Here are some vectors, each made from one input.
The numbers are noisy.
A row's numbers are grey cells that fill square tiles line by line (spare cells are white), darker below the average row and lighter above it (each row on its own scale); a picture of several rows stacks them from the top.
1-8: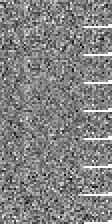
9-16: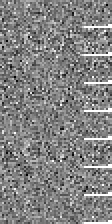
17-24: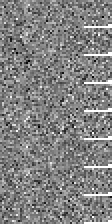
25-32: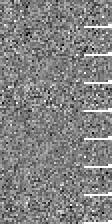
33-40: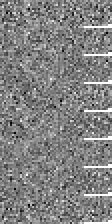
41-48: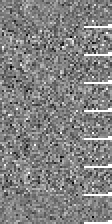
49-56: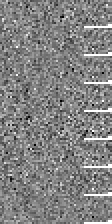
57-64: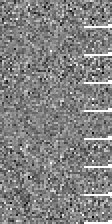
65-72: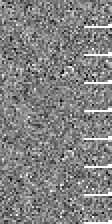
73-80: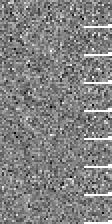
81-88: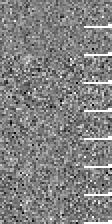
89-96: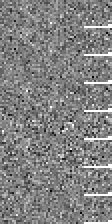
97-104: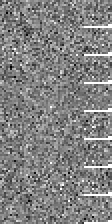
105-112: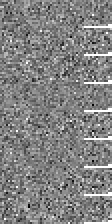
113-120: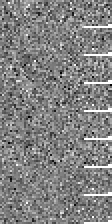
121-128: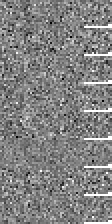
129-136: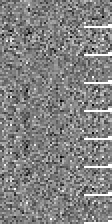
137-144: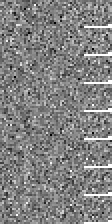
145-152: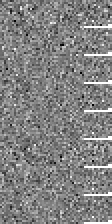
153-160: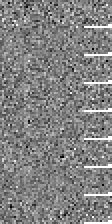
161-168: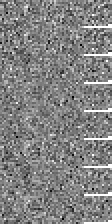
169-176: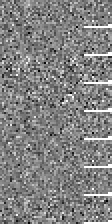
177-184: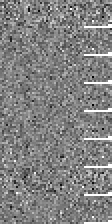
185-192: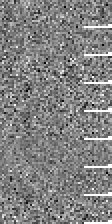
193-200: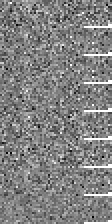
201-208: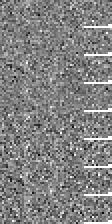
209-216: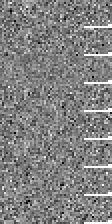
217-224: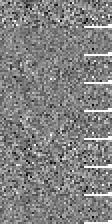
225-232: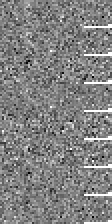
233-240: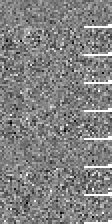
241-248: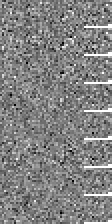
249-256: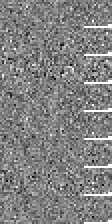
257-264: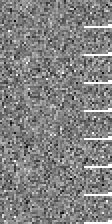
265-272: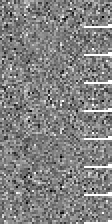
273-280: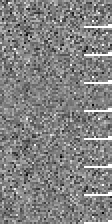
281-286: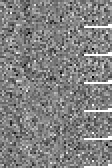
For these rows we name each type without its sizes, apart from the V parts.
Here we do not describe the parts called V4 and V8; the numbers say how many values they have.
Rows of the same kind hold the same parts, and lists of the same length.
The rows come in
4 kinds.
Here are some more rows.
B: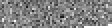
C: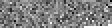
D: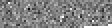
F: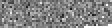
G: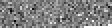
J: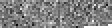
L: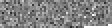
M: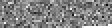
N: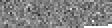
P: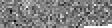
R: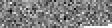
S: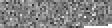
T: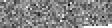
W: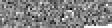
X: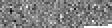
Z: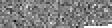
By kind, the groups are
B, F, W
C, G, J, P, R, X, Z
D, M, N, T
L, S

